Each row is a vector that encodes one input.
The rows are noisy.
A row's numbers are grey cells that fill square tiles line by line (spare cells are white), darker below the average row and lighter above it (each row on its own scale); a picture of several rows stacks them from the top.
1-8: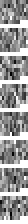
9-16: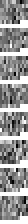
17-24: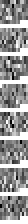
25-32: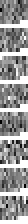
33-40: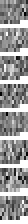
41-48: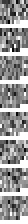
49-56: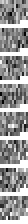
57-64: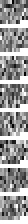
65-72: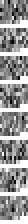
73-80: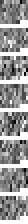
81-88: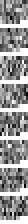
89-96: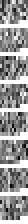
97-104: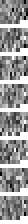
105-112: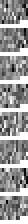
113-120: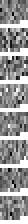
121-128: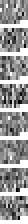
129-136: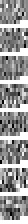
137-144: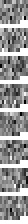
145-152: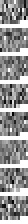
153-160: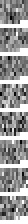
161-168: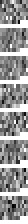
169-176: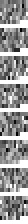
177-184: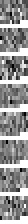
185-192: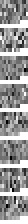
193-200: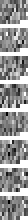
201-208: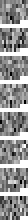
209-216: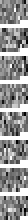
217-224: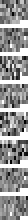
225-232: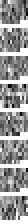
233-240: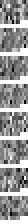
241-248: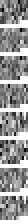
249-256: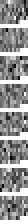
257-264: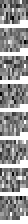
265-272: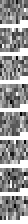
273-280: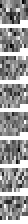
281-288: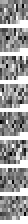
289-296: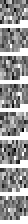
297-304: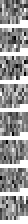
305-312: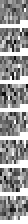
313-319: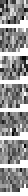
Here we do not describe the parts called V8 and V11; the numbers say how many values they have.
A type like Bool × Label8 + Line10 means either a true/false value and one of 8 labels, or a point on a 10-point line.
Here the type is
(Circle5 + V11) × Label10 + V8.
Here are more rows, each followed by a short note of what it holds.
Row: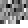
one of 10 labels and a value of V11
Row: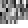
a value of V8
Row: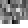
one of 10 labels and a value of V11
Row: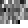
a point on a 5-point circle and one of 10 labels
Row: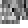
one of 10 labels and a value of V11
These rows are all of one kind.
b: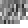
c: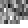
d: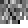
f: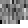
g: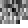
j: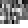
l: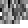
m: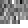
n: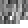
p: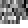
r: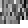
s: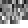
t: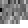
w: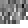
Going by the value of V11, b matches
c, g, l and p.
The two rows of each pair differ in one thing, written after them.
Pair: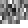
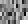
the label
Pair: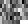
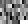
the place on the 5-point circle
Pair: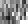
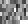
the place on the 5-point circle
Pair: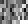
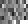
the place on the 5-point circle
